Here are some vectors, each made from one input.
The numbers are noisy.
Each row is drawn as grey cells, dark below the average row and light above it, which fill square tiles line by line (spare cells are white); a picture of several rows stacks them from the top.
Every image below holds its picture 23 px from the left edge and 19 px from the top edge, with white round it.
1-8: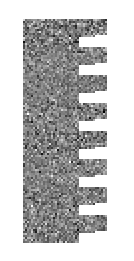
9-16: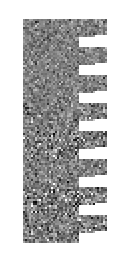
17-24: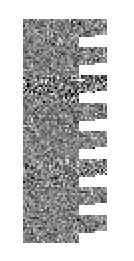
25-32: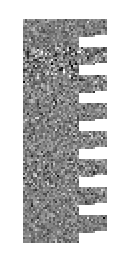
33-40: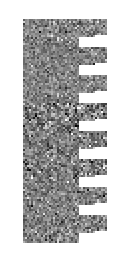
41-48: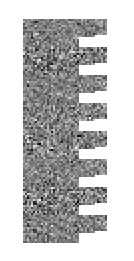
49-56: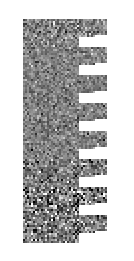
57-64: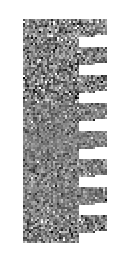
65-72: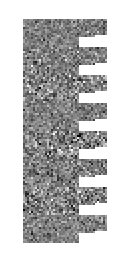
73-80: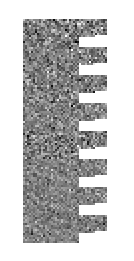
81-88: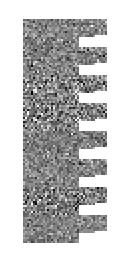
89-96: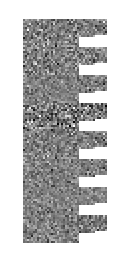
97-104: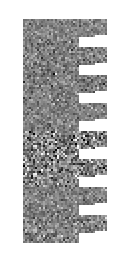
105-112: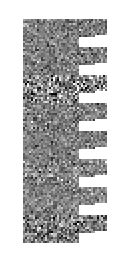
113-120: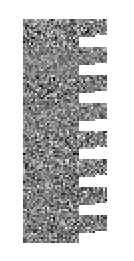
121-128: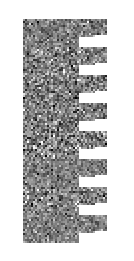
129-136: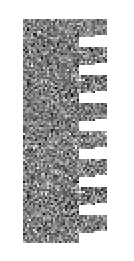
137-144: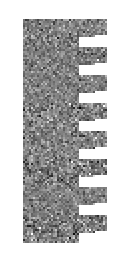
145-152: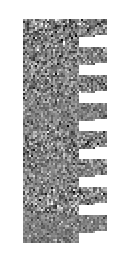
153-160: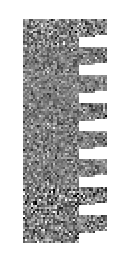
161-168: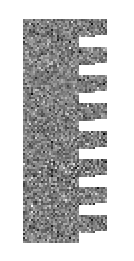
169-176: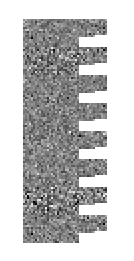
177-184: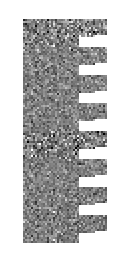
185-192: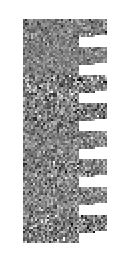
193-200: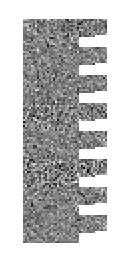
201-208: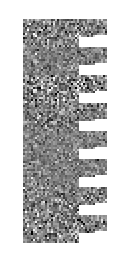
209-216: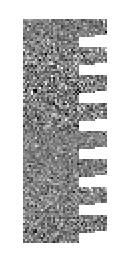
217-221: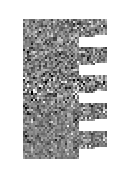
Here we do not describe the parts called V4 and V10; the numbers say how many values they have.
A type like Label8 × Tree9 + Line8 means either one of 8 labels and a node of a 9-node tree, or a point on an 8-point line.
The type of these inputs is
((Circle11 + Unit) × V4 + Line5) × V10 + Line9.
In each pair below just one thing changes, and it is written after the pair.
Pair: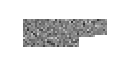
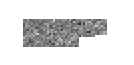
the value of V4
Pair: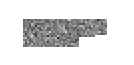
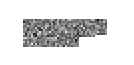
the value of V4
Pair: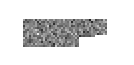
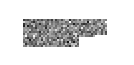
the value of V4
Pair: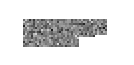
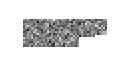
the value of V10
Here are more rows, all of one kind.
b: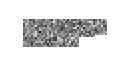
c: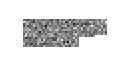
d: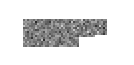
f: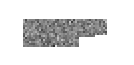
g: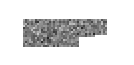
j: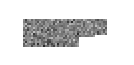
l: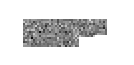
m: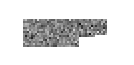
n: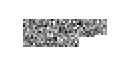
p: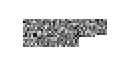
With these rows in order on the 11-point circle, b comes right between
j and p.
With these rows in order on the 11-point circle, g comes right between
f and j.
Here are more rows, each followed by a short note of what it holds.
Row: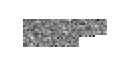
a value of V4 and a value of V10
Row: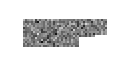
a value of V4 and a value of V10
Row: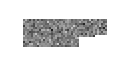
a value of V4 and a value of V10
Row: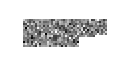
a point on a 9-point line
